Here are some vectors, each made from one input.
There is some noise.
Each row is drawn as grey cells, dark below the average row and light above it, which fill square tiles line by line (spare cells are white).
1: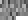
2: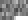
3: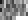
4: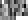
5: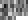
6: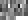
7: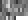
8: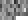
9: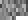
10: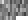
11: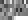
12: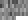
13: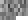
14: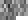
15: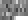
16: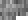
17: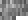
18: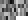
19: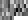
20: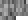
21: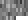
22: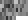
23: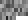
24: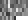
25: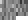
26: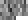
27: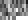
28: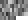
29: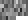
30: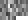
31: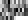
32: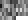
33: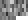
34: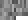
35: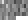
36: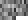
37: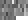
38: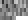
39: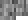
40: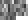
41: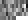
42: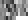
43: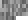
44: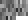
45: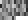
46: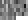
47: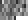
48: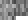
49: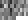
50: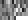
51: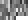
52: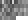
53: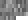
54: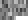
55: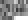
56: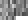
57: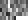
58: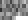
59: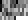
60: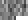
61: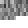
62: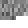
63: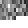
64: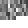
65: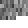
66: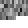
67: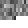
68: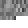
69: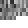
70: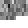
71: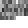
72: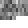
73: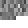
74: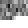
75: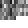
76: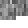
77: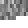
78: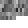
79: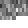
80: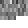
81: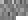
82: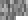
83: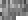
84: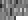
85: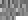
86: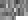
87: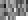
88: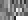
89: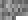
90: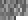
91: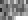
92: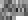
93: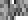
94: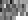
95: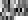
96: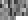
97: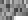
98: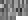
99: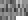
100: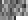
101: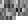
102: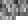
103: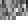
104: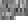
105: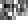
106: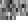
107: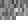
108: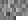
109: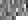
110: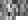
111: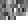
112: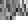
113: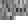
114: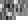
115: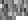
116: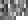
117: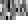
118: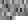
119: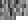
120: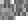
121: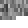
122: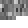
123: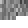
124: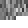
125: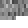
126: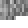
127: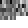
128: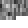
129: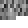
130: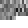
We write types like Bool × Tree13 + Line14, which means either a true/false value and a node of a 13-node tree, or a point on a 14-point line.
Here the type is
(Bool × Bool × Bool + Line5) × Line7.
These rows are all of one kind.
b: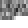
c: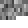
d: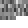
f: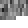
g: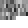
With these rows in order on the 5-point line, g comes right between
b and d.
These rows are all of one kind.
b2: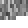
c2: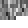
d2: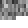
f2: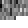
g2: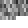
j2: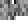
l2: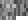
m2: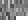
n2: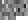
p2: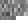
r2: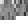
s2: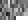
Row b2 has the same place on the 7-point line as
m2, n2 and r2.
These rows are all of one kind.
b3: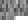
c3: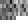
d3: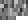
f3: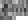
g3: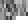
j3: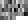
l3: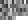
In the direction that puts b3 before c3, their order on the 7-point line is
g3, l3, d3, b3, c3, f3, j3.
